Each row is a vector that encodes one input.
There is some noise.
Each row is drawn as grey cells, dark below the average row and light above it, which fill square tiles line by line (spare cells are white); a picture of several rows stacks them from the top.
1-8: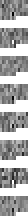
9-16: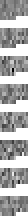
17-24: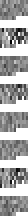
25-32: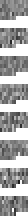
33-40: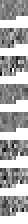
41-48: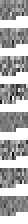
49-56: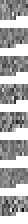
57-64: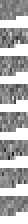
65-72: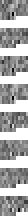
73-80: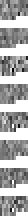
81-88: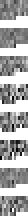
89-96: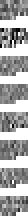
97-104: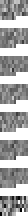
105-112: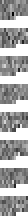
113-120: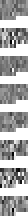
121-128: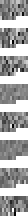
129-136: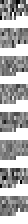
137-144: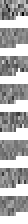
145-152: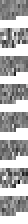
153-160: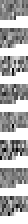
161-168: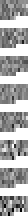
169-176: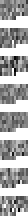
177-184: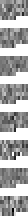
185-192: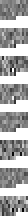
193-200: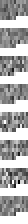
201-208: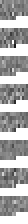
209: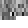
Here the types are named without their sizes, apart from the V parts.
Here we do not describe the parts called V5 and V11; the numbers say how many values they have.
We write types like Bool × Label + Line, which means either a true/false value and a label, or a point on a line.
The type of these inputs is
((Circle + Unit) × V11 + Label) × V5.
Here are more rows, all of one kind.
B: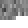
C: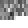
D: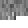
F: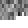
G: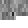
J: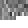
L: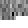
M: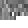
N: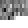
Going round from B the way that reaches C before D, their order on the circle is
B, J, L, N, M, C, D, G, F.
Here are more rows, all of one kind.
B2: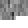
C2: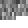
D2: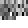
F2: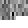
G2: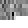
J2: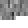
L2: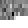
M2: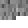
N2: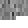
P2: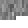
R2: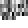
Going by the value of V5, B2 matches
J2 and L2.
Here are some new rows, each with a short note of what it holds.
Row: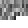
a value of V5 and a value of V11
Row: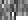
a label and a value of V5
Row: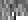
a point on a circle, a value of V5 and a value of V11
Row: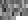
a point on a circle, a value of V5 and a value of V11
